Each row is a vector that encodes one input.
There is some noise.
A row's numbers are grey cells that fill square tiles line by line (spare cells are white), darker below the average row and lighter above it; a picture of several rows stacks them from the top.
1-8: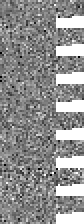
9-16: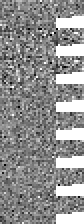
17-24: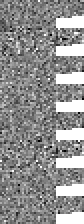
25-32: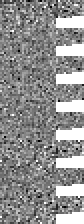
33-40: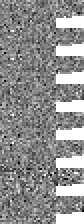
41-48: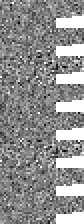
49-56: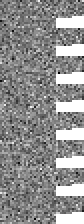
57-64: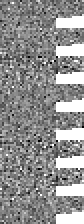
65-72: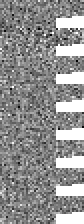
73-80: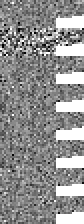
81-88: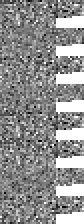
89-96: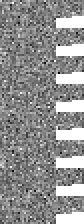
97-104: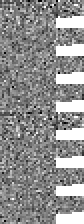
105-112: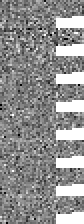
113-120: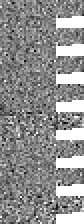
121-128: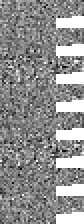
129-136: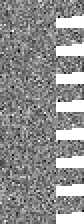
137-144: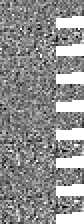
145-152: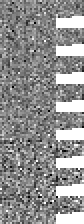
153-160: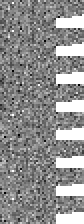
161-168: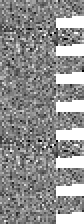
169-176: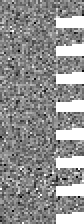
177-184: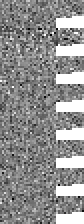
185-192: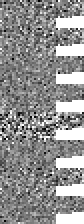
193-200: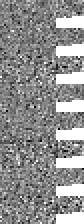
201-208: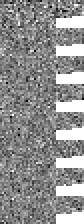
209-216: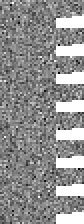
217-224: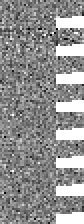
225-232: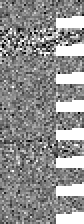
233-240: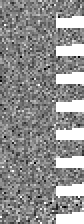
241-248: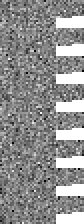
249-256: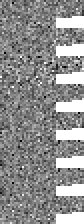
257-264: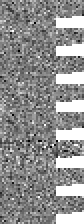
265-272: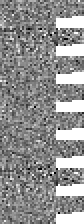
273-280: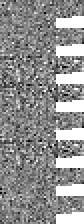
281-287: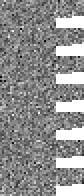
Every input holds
a list of up to three points on a 9-point circle.
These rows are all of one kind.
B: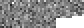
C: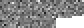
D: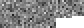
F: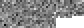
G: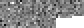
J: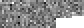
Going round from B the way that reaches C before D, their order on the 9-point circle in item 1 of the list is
B, C, G, F, D, J.
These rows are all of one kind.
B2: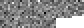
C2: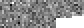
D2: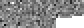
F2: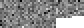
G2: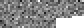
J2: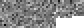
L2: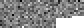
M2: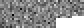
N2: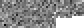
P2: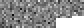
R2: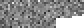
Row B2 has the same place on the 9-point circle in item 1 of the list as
F2, G2 and L2.
